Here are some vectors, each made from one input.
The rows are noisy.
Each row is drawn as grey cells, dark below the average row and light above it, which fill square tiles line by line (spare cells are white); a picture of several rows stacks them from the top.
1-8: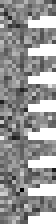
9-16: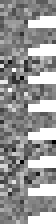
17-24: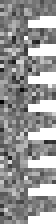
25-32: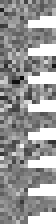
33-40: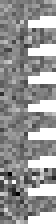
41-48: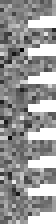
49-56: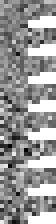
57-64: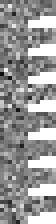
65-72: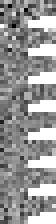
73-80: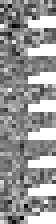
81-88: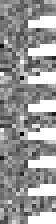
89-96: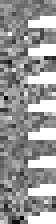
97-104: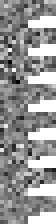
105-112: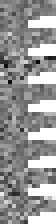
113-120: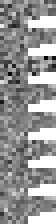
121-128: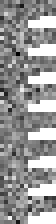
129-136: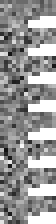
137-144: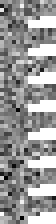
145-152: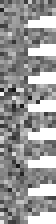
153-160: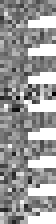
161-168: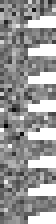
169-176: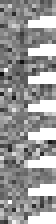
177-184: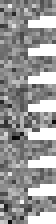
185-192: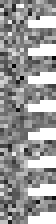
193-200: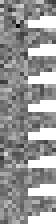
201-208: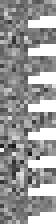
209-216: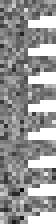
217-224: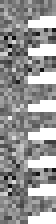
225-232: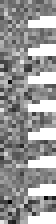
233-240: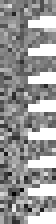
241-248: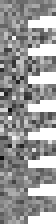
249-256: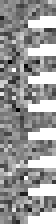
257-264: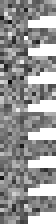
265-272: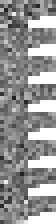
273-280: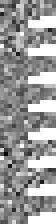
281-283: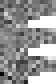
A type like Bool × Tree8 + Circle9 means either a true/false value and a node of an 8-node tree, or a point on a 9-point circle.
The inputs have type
Bool × (Line7 + Line9) + Tree11.
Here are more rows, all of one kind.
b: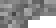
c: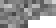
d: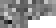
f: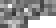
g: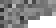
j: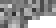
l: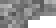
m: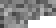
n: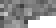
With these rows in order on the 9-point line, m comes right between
c and d.
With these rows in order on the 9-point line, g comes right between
c and j.
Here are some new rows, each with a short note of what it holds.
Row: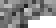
a point on a 9-point line and a true/false value
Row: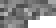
a point on a 9-point line and a true/false value
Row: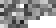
a node of an 11-node tree
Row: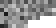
a point on a 7-point line and a true/false value
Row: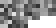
a node of an 11-node tree
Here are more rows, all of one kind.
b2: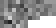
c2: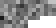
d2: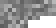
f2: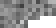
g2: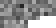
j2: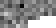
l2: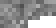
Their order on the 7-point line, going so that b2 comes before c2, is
g2, j2, f2, l2, b2, d2, c2.
